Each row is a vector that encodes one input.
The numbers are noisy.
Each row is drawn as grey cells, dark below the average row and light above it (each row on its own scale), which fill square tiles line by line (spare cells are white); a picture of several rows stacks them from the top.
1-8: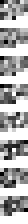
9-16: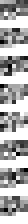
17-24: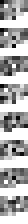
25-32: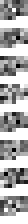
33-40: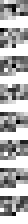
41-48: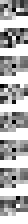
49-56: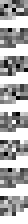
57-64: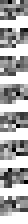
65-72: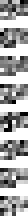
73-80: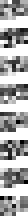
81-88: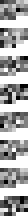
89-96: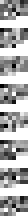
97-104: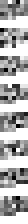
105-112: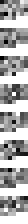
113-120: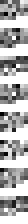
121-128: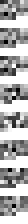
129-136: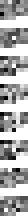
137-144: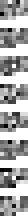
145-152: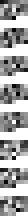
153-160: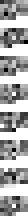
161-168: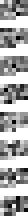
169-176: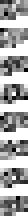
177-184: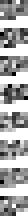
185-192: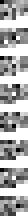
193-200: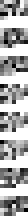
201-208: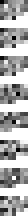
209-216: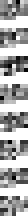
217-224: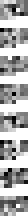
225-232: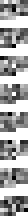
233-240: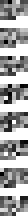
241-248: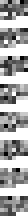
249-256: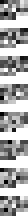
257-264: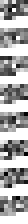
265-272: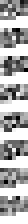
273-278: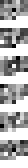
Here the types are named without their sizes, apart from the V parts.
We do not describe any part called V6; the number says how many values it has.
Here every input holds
a list of items, each a true/false value and a value of V6.
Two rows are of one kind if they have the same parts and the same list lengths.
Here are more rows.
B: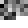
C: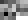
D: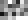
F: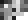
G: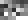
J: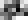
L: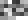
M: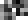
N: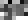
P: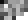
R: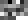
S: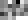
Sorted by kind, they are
B
C, F, P, R
D, G, J, L, M, N, S

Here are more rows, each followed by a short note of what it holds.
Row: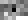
a list of two items
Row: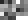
a list of one item
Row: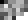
a list of one item
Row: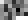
a list of two items
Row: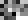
the empty list
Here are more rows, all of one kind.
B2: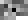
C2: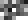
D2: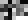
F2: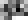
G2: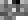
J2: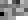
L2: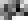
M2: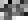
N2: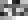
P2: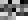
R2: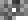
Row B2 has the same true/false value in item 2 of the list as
G2, J2, N2 and R2.
